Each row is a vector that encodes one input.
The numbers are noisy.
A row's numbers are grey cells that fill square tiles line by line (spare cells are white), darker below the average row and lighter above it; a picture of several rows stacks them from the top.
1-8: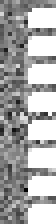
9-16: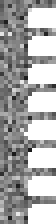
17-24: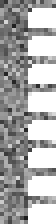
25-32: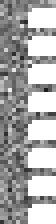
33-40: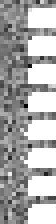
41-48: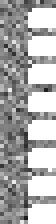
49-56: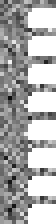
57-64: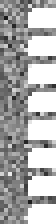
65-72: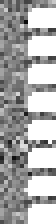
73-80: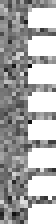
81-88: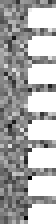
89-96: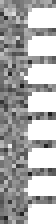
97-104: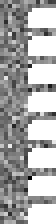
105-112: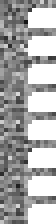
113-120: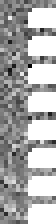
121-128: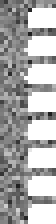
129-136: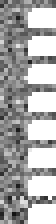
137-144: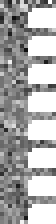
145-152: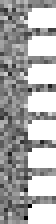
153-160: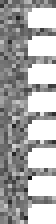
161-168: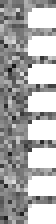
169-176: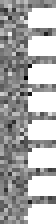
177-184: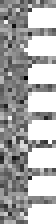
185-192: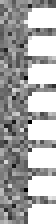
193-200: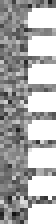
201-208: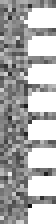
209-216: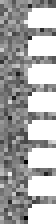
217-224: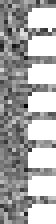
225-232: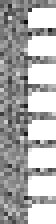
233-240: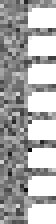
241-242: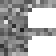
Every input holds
a list of up to two points on a 15-point line.
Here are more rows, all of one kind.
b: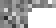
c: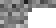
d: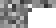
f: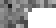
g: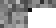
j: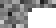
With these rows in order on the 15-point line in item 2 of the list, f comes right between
b and j.
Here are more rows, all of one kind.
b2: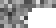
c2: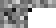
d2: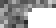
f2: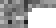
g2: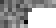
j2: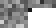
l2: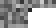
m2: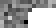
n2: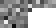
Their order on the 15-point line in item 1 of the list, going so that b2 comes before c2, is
n2, d2, l2, m2, g2, f2, j2, b2, c2.
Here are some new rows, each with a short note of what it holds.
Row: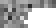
a list of one item
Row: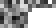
the empty list
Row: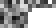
the empty list
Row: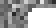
a list of one item
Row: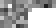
a list of one item
